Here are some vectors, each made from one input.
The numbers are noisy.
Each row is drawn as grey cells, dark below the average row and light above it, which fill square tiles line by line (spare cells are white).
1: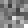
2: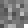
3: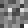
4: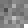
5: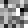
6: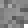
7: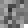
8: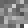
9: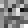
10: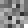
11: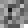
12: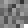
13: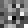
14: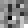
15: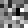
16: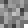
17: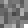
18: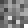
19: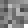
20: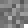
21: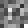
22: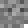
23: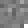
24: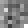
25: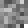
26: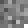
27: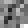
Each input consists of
three true/false values.
